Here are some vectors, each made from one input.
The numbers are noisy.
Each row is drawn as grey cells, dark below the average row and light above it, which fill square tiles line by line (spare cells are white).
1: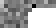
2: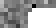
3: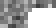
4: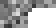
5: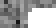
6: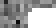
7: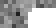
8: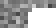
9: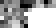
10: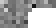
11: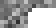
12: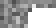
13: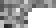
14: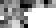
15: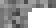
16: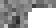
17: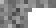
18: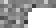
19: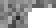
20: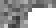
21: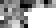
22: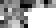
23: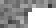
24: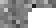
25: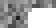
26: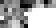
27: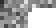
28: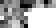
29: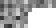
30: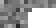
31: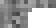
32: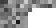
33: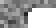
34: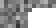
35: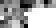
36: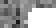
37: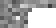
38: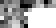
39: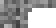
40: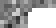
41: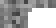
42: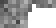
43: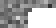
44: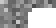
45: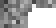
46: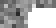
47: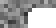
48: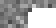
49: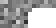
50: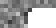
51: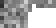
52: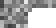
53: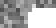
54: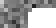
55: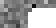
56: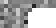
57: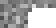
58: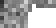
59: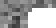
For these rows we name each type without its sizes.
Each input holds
either a fixed value, or a point on each of two lines and four true/false values.
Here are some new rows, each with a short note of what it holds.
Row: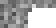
a point on each of two lines and four true/false values
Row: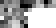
a fixed value
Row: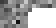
a point on each of two lines and four true/false values
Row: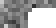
a point on each of two lines and four true/false values
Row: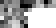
a fixed value
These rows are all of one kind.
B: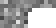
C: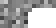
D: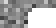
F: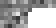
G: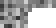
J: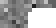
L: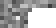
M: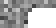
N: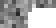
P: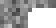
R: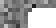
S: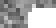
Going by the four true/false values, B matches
C, D and M.
